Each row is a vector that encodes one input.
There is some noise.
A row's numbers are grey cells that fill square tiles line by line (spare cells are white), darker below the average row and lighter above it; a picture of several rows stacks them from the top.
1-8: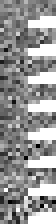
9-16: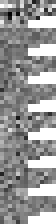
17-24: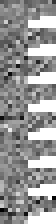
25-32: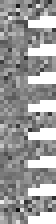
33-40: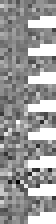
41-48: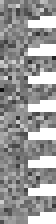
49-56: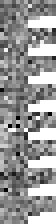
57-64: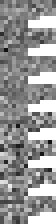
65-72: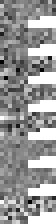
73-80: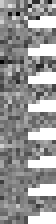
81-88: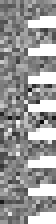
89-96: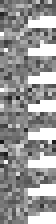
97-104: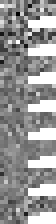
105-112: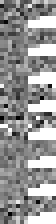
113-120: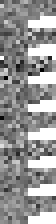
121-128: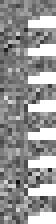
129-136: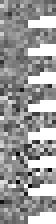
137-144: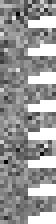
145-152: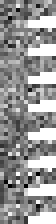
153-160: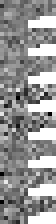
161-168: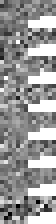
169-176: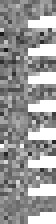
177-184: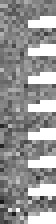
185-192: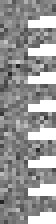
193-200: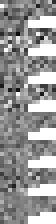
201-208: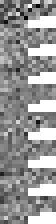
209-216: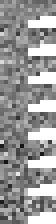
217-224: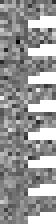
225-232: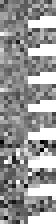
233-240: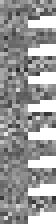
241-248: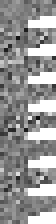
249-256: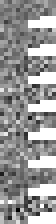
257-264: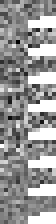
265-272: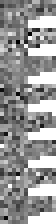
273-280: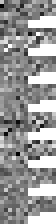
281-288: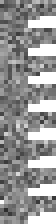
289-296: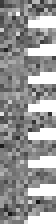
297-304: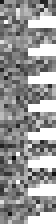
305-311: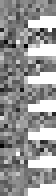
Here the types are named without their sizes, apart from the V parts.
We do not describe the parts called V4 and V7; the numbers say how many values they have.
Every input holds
a value of V4 and a value of V7, together with either a point on a circle, or a point on a line.
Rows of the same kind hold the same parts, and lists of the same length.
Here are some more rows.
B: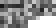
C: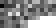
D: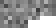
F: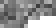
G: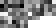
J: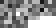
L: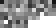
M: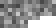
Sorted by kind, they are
B, F, G, J, M
C, D, L

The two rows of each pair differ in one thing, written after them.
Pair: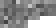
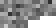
the place on the circle
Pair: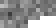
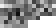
the value of V7
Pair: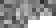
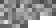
the place on the circle
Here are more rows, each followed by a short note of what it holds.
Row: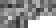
a point on a line, a value of V4 and a value of V7
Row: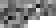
a point on a circle, a value of V4 and a value of V7
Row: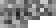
a point on a line, a value of V4 and a value of V7
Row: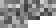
a point on a line, a value of V4 and a value of V7
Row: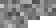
a point on a circle, a value of V4 and a value of V7
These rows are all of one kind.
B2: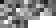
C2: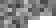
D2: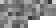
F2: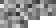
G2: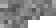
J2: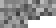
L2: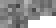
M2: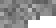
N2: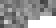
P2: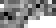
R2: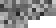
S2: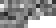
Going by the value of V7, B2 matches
C2, N2 and P2.
